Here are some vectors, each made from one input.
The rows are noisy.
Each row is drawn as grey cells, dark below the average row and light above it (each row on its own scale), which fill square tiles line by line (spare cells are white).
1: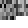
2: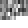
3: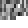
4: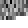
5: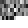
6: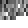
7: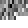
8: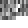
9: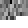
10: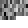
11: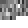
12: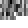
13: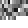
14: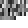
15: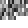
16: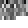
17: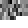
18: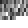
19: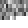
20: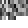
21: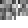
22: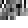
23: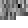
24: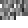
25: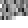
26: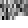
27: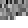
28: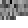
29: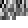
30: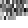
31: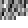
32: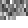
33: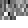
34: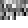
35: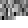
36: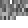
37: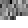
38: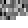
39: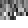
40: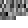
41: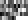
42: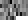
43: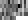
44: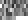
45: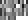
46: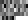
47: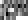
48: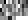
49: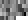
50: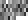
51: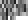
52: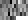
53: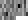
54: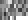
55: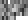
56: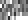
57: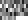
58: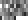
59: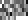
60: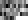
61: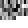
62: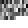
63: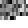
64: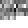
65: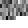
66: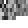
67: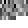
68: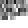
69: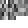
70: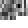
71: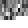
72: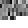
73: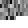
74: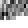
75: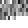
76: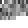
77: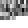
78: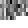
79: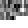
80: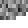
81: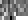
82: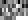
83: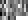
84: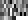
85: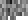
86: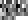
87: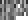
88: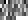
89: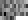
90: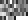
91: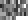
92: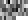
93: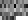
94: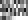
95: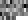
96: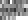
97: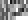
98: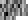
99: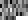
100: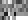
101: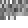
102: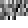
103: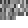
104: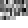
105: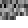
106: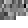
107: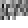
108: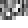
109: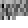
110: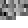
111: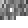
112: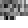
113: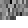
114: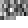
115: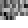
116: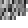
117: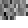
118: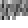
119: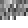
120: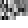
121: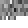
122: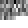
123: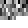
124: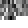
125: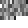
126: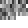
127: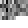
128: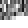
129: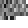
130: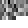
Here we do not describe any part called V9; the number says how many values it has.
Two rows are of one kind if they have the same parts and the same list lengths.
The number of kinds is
2.
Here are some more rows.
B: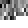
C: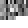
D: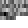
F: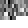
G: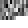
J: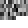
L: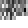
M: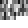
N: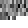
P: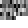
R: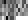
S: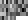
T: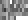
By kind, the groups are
B, D, F, G, J, P, R
C, L, M, N, S, T

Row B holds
a value of V9.
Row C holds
a point on a 5-point circle, a true/false value and a value of V9.
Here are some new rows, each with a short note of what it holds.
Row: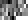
a value of V9
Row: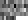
a value of V9
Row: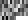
a value of V9
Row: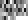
a point on a 5-point circle, a true/false value and a value of V9
